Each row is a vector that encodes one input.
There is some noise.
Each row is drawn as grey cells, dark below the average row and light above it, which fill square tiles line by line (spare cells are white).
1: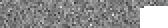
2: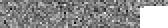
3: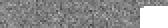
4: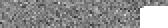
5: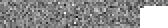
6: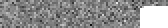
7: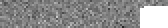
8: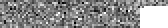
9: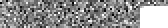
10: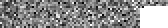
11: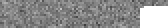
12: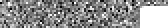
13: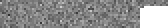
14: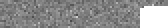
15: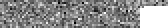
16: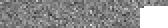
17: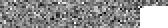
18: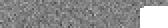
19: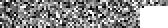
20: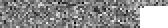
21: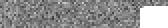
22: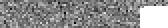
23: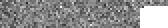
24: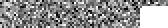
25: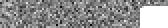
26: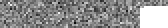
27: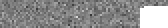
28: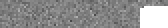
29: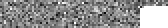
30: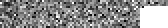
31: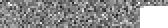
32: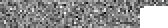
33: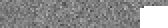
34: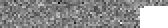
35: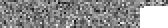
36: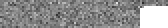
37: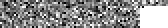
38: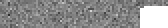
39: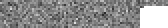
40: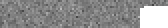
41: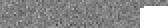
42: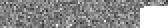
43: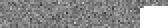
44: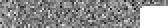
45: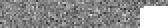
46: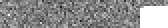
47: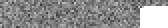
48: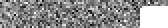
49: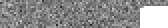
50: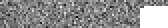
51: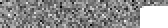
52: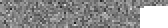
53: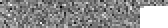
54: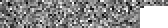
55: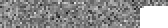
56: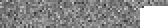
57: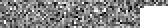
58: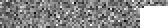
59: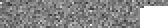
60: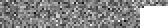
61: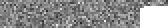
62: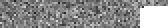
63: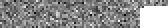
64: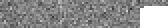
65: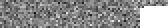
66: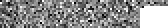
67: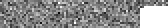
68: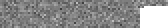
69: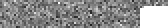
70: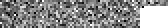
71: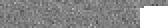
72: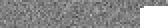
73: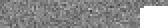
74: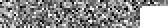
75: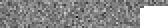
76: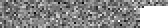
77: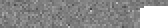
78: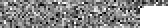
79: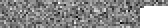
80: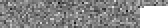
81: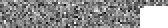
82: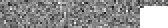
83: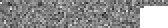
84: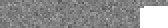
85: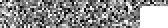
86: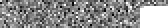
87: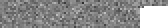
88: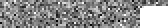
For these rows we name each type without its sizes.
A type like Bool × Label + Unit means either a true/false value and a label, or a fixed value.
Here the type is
Label × (Label + Tree) + Unit.
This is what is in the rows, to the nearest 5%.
About 5% of them hold a fixed value. The rest hold a label, together with either a label, or a node of a tree.
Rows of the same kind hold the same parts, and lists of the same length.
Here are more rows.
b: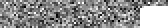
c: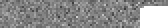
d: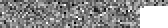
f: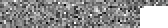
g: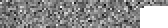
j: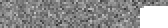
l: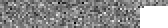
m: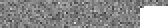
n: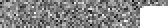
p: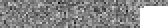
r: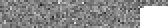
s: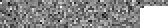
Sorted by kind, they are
b
c, d, m, r, s
f, g, j, l, n, p

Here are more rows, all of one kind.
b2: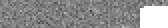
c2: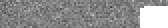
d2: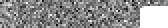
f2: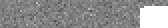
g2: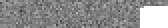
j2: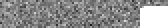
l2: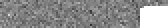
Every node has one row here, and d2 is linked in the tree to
b2, f2 and j2.
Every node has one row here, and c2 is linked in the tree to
f2.
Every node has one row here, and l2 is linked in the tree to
b2.
